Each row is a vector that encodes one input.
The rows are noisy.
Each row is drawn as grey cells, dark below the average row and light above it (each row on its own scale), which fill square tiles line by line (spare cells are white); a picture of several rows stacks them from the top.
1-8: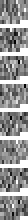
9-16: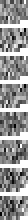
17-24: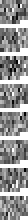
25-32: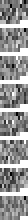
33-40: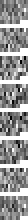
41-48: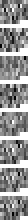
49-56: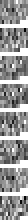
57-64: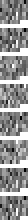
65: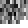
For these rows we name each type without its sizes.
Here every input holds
either a fixed value, or a node of a tree, or three true/false values.
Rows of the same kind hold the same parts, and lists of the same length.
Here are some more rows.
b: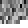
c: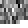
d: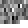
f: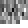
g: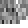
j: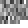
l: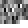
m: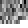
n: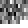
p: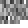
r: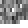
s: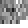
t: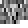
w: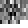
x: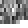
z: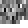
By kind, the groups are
b, f, g, m, n, s, w
c, d, l, r, t, x, z
j, p

